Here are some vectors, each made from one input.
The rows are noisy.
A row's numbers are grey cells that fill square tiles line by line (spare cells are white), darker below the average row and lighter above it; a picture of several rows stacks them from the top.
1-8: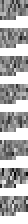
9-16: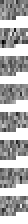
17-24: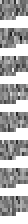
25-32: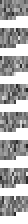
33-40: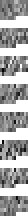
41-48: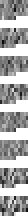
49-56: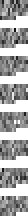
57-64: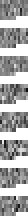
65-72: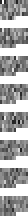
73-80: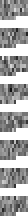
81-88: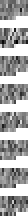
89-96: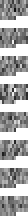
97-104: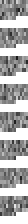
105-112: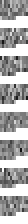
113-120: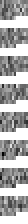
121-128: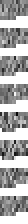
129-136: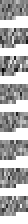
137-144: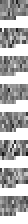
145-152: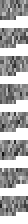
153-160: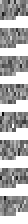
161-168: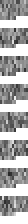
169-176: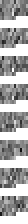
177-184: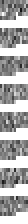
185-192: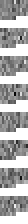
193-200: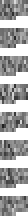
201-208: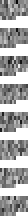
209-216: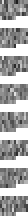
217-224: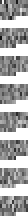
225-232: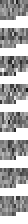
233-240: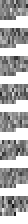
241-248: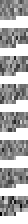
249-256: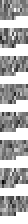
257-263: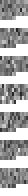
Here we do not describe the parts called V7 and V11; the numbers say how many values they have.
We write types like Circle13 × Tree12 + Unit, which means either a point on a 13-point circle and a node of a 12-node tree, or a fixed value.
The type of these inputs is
Bool × (Line6 + V7) × V11 + Line10.
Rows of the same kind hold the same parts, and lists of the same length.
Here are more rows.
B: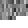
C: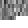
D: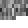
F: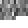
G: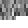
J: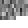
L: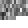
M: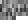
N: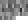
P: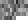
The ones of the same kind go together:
B, P
C, J, N
D, F, G, L, M

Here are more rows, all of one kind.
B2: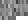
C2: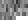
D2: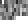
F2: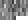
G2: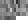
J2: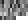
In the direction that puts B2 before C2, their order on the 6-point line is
F2, J2, B2, G2, C2, D2.
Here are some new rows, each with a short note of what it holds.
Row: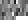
a point on a 10-point line
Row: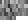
a true/false value, a value of V7 and a value of V11
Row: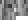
a true/false value, a value of V7 and a value of V11
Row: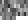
a true/false value, a value of V7 and a value of V11
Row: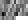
a point on a 10-point line
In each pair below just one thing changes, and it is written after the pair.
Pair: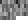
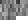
the true/false value
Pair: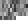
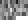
the value of V11
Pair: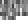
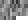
the true/false value
